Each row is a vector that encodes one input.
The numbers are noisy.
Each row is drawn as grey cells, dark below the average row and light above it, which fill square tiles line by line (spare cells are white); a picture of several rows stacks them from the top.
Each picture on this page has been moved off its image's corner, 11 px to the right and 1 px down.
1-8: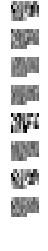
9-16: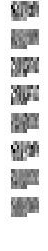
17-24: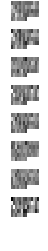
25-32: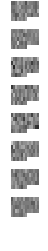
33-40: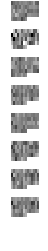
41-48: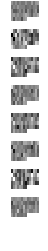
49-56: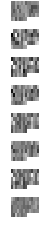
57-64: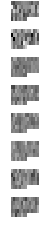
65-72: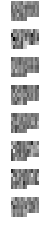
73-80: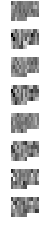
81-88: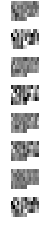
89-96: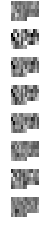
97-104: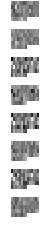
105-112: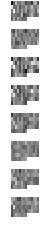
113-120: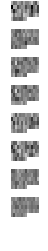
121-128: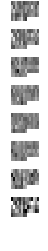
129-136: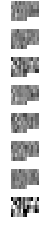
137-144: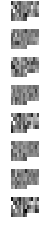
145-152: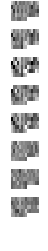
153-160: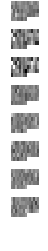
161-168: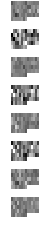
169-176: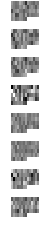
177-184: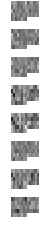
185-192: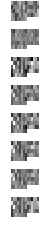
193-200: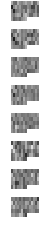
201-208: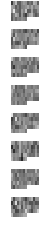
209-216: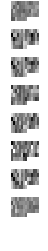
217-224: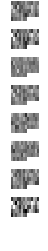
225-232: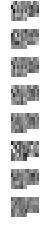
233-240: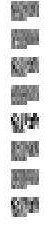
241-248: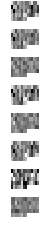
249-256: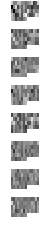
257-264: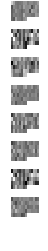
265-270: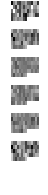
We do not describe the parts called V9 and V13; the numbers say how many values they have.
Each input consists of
a value of V13, together with either a point on a 7-point line, or three true/false values and a value of V9.
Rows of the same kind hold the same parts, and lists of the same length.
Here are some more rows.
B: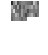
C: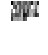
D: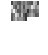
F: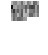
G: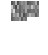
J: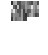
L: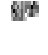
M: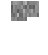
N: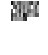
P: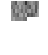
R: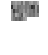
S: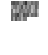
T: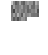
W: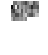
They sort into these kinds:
B, D, F, G, J, M, R, T
C, L, N, P, S, W

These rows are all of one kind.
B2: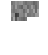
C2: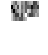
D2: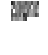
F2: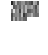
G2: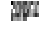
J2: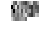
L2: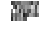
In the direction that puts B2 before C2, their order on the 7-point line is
F2, L2, B2, C2, G2, D2, J2.
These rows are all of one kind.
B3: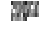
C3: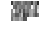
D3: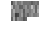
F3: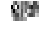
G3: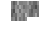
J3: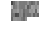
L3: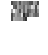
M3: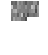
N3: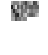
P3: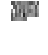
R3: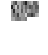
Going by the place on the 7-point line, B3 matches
N3 and R3.
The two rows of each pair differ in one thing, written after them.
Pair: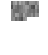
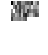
the value of V9
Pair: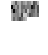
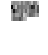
the value of V13
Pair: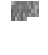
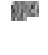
one of the three true/false values
